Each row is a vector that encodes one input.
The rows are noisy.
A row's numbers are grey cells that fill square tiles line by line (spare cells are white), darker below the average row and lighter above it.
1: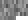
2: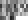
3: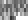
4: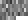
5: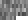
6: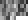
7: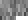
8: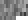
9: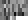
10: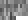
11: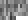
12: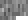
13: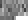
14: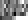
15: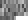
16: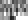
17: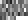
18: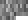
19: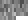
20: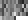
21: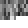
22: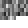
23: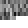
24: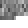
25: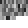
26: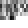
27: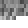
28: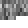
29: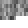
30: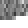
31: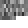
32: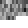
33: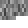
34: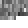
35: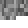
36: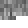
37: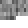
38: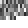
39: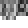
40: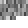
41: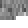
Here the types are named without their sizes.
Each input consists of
a label.
